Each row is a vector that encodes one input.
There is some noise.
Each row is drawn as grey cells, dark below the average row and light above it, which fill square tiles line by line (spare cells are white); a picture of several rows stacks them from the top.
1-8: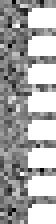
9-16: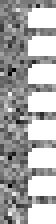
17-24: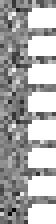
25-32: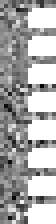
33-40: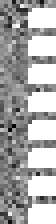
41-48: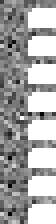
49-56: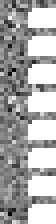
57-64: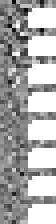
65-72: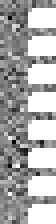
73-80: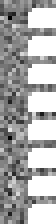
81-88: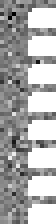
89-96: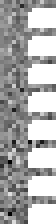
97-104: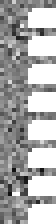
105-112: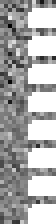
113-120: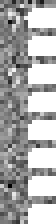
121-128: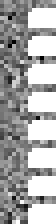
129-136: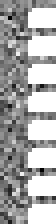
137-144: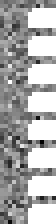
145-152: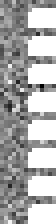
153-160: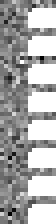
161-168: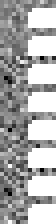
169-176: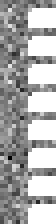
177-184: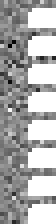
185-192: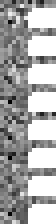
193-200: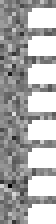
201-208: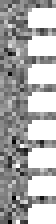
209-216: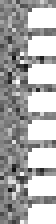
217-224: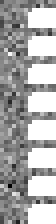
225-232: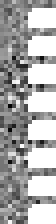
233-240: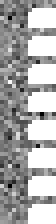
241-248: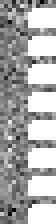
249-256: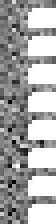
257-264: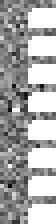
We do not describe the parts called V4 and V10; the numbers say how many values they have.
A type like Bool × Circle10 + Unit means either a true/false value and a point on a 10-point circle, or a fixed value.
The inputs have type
(Label8 + List2(Line6) × V4) × V10.
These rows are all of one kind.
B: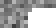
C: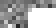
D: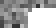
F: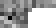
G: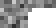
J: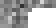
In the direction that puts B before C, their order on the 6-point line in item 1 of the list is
D, B, C, J, G, F.
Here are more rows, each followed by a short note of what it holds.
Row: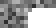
a value of V4 and a value of V10, together with a list of one item
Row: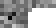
a value of V4 and a value of V10, together with a list of two items
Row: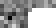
a value of V4 and a value of V10, together with the empty list
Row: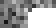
a value of V4 and a value of V10, together with the empty list
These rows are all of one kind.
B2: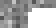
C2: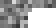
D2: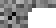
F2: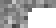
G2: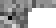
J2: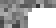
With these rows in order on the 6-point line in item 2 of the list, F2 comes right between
B2 and D2.
